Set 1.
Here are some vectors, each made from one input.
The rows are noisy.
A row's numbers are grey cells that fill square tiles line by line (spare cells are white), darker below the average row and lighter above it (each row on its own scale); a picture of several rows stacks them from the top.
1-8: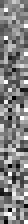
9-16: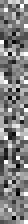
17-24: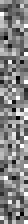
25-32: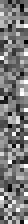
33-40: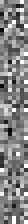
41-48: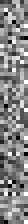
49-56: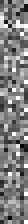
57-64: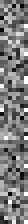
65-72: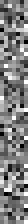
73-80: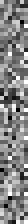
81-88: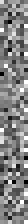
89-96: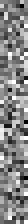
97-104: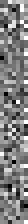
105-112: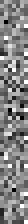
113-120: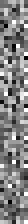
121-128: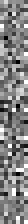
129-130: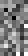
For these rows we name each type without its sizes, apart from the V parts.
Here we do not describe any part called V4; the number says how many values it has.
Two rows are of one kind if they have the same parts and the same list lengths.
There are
2 kinds of row.
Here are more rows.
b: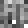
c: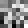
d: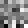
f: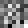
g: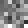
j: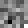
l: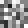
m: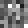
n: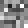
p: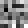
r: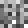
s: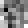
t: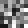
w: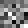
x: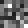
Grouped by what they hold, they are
b, d, g, j, m, p, r, s, t, x
c, f, l, n, w

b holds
a label.
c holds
a point on a circle and a value of V4.
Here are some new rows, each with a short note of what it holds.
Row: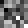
a label
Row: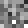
a label
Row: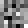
a label
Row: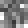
a point on a circle and a value of V4
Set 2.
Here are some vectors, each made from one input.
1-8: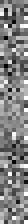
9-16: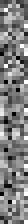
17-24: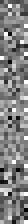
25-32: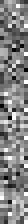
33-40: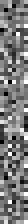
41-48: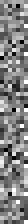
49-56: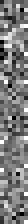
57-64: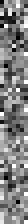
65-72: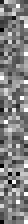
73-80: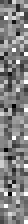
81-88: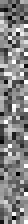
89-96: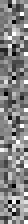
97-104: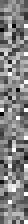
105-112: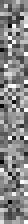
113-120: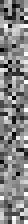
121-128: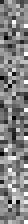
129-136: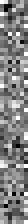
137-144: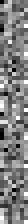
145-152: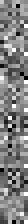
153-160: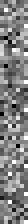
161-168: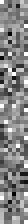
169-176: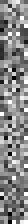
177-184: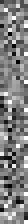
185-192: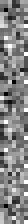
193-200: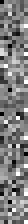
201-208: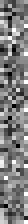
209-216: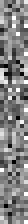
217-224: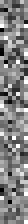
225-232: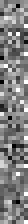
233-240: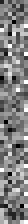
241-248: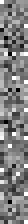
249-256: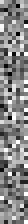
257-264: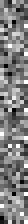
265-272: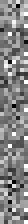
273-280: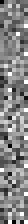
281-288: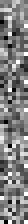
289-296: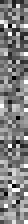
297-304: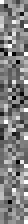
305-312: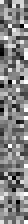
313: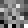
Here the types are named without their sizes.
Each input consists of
a point on each of two circles and a true/false value.
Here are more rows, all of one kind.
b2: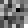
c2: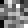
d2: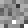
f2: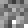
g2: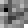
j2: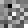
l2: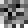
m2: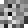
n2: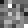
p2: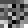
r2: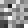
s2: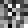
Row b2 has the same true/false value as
c2, j2 and r2.
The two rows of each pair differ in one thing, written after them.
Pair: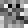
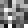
the true/false value
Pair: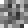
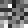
the place on one of the two circles
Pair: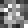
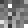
the place on one of the two circles
